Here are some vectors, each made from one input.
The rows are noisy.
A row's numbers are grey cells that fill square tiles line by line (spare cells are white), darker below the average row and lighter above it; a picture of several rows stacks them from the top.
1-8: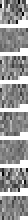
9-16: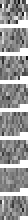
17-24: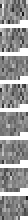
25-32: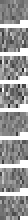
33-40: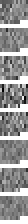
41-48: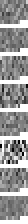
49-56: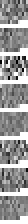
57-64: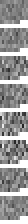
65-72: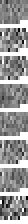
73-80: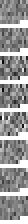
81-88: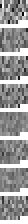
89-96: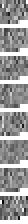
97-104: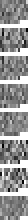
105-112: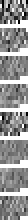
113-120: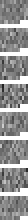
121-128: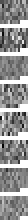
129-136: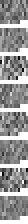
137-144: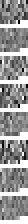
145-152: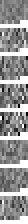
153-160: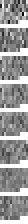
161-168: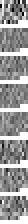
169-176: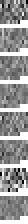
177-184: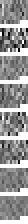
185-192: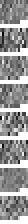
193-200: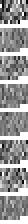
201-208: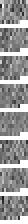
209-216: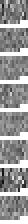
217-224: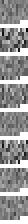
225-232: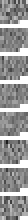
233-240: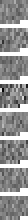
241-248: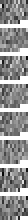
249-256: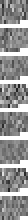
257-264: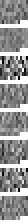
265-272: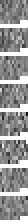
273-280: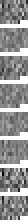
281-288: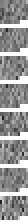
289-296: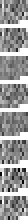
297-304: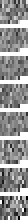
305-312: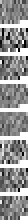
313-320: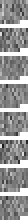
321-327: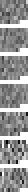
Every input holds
a node of a 10-node tree.
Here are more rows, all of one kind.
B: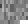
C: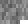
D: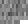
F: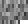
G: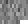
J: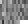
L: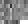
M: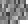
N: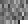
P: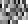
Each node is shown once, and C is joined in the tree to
G and N.
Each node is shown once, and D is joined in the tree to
N and P.
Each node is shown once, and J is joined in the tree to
F.
